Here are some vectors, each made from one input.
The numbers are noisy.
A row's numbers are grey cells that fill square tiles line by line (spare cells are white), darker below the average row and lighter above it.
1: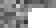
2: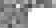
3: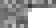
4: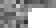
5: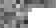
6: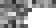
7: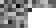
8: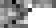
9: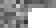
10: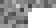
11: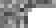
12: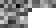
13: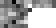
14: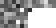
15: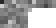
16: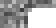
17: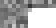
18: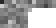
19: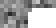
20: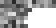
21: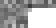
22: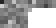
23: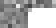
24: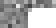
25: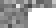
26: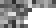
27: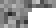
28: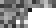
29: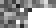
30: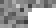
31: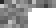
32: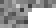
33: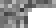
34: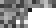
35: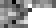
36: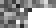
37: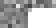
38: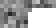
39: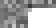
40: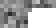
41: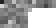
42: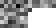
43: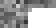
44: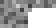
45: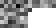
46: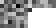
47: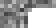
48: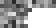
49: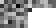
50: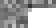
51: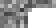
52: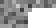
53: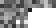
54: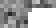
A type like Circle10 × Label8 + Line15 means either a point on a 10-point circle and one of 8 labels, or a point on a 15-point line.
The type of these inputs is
Label7 + Line6.
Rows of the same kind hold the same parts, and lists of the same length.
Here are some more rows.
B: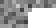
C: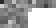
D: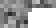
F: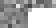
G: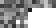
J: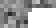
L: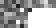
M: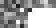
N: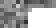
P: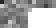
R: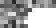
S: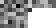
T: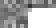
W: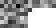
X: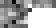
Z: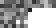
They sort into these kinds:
B, C, D, F, J, N, P, T
G, L, M, R, S, W, X, Z

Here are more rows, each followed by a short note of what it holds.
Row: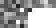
a point on a 6-point line
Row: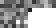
a point on a 6-point line
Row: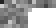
one of 7 labels
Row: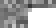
one of 7 labels
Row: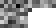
a point on a 6-point line
